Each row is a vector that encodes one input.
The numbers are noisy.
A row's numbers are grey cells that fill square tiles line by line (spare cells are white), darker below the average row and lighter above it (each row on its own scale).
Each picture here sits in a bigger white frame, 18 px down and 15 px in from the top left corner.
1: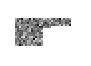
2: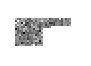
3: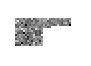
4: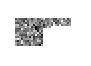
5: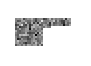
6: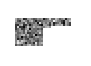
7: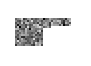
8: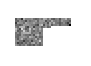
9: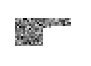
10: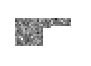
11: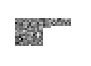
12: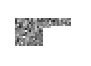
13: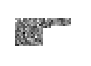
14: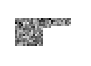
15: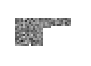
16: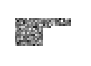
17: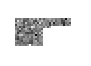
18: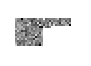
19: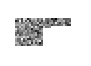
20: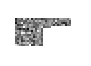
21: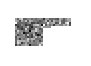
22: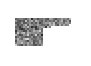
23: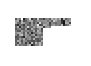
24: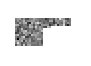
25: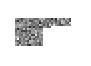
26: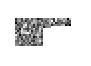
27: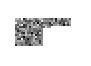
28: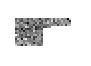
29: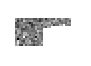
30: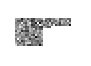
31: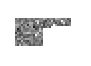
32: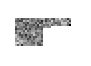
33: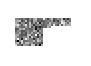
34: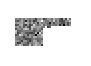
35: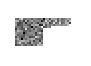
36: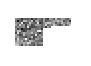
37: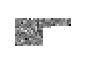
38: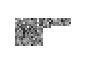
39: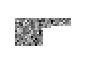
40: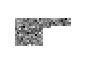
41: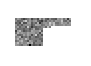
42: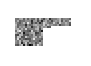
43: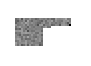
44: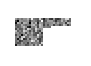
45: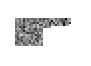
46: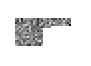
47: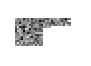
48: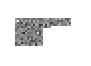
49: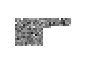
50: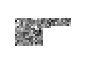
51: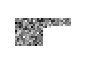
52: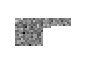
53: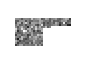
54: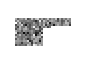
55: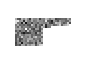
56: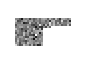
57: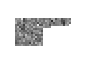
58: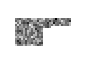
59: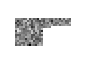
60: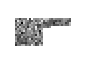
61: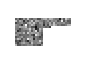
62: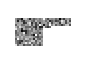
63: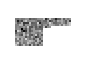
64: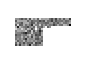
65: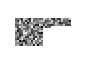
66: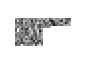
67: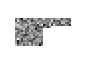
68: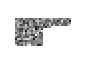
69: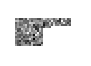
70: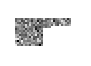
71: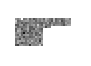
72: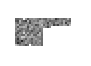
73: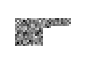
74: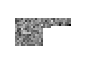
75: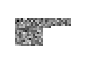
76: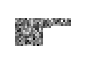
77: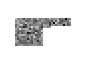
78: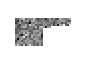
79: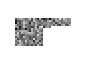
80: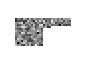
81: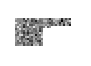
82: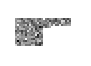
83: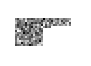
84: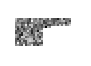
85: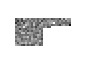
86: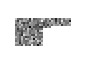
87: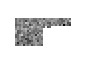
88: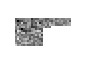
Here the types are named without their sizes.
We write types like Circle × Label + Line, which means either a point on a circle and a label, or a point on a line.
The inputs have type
Bool × Bool × Bool × Line × Tree.
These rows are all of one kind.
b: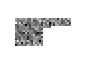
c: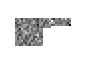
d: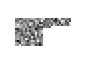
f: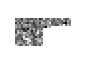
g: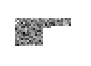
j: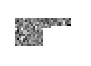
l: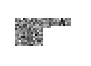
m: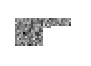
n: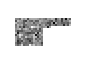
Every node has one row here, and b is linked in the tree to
f and j.
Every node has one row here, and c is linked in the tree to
f and g.
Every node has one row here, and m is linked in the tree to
f.
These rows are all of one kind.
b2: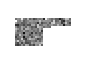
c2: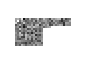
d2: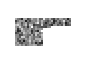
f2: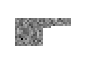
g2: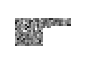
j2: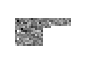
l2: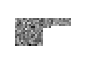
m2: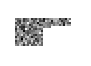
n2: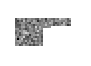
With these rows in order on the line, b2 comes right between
c2 and l2.
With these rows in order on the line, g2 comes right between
f2 and n2.
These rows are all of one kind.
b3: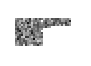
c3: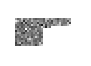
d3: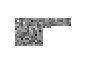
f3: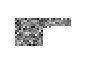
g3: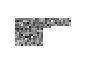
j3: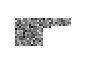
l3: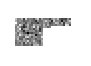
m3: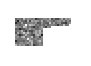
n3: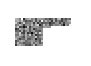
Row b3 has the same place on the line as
f3 and m3.
